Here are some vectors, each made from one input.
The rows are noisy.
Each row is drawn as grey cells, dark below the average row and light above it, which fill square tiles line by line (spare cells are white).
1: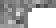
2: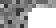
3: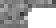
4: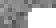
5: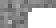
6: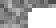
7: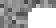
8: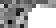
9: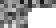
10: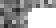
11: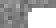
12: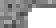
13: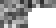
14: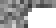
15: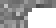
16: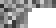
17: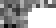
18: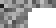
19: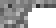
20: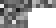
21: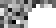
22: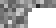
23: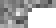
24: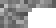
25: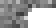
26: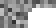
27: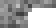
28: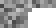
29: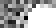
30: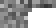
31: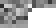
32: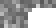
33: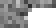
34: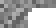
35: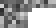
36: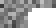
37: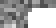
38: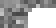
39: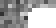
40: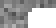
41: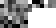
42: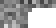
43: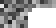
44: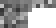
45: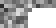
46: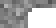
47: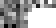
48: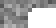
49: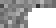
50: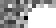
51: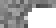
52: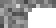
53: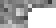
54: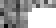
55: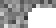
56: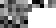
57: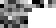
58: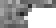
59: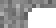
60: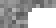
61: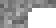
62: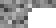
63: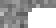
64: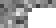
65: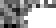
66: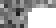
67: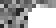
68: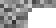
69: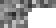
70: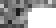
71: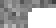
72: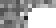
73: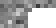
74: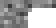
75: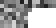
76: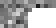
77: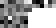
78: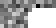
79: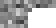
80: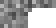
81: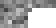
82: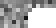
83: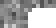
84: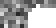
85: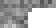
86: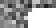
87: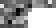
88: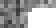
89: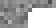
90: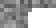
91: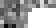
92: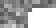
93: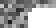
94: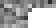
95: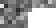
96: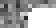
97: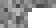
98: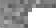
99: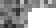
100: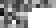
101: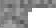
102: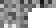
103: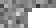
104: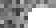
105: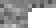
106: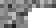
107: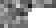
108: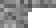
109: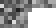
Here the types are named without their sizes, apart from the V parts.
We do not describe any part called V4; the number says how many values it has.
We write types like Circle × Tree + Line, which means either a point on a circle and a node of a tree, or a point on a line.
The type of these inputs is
List(Bool × Label × V4).
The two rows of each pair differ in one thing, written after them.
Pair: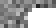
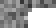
the true/false value in item 2 of the list
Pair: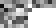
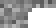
the value of V4 in item 1 of the list
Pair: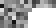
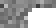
the value of V4 in item 1 of the list
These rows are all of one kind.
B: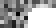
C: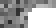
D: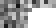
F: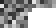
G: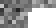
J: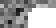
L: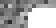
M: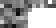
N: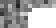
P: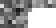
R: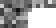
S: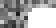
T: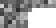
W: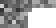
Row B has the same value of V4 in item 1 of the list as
C, S, T and W.
